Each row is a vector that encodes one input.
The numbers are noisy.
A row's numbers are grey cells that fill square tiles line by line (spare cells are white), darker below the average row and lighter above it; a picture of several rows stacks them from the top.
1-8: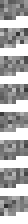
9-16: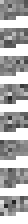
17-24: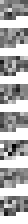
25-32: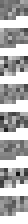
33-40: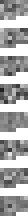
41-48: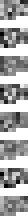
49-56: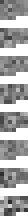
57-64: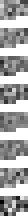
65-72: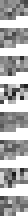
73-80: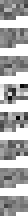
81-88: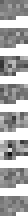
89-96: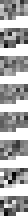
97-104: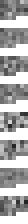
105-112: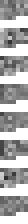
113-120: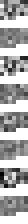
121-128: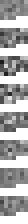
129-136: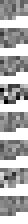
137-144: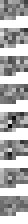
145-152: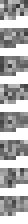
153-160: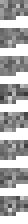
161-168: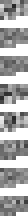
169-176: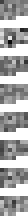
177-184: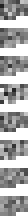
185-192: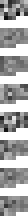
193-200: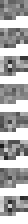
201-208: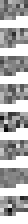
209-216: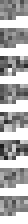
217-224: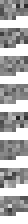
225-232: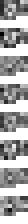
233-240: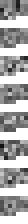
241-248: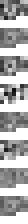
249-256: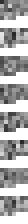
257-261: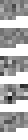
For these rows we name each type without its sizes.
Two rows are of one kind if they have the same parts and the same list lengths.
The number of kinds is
3.
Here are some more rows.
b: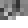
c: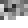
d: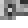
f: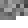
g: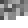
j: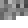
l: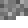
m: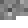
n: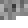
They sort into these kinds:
b
c, g, l, m, n
d, f, j

